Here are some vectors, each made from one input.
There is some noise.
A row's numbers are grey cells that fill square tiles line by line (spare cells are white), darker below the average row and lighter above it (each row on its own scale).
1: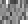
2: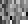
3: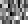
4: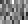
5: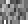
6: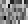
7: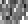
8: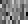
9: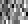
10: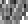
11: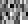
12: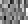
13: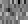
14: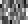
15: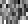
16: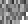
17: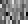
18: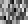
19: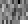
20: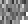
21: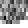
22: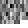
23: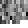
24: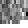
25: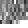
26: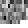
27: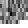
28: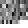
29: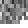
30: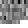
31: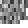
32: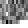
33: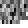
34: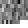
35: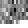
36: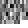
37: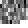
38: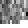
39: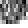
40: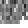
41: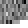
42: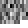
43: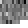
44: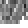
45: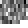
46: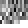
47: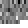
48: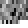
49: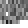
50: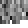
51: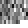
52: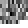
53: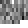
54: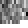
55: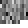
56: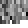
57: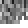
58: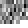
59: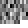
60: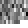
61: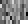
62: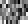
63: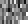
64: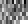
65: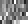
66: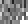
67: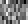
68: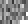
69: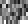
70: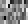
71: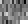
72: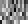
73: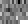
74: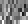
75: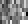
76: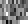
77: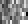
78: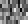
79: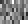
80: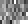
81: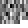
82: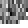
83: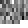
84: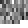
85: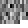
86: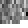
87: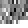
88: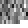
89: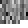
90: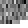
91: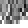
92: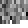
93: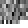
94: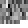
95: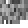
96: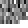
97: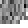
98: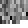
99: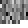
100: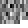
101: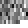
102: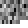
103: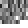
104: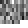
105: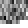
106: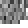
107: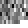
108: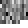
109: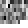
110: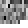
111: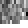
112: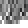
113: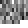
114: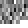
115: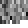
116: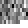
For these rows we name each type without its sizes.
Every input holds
either two labels, or a point on a line.
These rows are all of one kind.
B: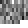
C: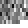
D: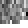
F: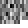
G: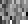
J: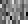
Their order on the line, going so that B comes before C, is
B, J, G, D, C, F.
